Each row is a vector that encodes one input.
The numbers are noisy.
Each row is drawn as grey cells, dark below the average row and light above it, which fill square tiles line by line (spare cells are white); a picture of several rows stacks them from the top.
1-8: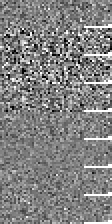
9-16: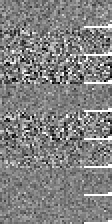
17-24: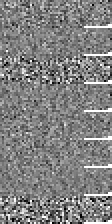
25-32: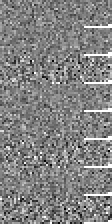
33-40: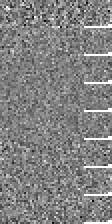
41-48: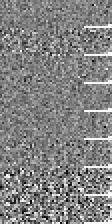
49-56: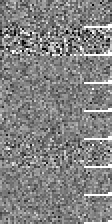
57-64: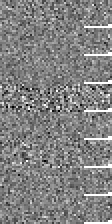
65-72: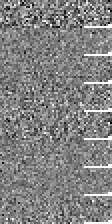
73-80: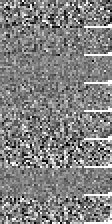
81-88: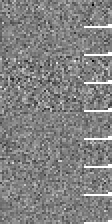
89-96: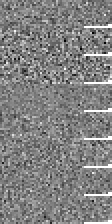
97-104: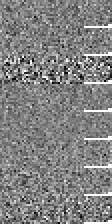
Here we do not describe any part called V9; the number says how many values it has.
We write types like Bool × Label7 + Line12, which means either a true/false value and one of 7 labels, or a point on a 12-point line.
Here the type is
(Circle10 + V9) × Line6.
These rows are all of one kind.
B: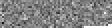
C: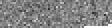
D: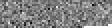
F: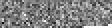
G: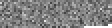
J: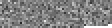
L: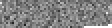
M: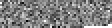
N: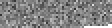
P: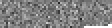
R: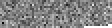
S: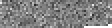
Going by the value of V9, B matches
D, F and R.
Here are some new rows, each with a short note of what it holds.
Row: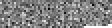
a point on a 6-point line and a value of V9
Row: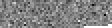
a point on a 6-point line and a value of V9
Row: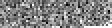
a point on a 6-point line and a value of V9
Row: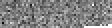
a point on a 6-point line and a value of V9
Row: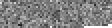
a point on a 6-point line and a value of V9
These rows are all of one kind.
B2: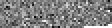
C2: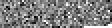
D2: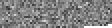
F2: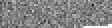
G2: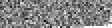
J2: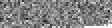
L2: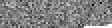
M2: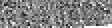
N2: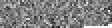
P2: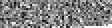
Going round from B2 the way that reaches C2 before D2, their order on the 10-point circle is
B2, C2, D2, M2, J2, F2, P2, G2, L2, N2.
